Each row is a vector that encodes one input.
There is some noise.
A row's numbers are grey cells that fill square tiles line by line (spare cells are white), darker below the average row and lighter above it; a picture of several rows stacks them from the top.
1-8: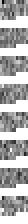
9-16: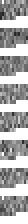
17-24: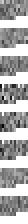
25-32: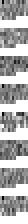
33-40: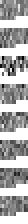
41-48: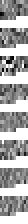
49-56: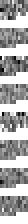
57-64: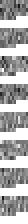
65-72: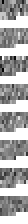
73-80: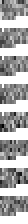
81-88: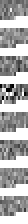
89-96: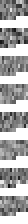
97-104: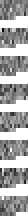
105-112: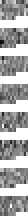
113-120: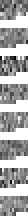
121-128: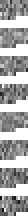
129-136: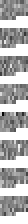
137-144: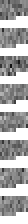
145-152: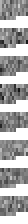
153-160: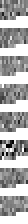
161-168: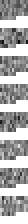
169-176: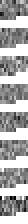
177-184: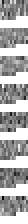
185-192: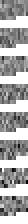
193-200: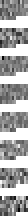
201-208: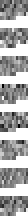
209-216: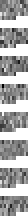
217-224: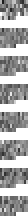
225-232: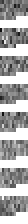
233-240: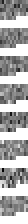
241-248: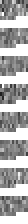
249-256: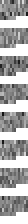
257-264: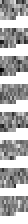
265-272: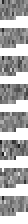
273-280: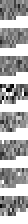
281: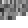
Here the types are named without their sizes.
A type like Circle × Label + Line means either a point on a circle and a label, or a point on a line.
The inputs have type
List(Bool × (Label + Line)).
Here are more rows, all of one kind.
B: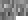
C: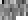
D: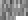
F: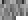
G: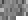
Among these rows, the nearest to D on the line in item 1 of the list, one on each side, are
B and C.
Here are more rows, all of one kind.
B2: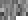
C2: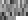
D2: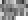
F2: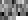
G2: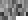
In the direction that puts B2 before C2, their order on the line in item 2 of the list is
F2, B2, C2, D2, G2.
